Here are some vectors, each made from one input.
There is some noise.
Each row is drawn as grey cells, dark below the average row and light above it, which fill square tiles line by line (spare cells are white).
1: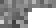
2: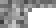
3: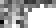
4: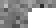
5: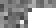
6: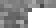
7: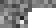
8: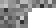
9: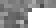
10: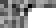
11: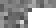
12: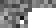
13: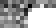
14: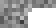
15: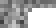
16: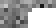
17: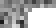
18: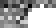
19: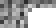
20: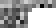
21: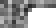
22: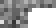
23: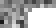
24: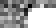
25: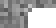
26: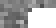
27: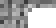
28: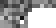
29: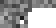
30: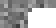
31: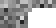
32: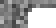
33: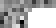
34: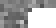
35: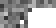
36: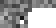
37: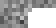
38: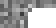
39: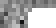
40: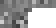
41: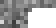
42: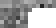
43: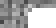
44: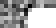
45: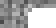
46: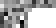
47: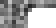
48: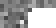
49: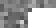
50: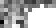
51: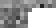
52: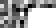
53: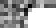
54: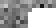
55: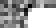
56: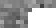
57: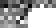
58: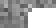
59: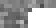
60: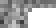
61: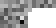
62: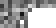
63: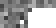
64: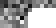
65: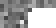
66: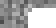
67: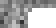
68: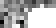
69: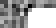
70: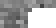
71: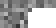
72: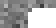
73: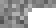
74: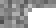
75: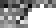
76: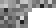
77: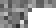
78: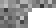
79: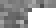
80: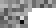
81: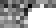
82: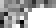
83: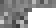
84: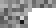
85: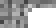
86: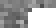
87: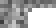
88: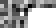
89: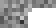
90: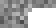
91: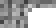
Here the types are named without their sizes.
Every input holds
a point on a line.
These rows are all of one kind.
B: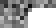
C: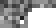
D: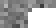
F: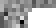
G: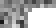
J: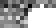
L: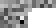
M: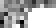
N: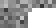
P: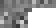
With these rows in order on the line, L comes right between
F and N.
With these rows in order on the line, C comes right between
B and P.
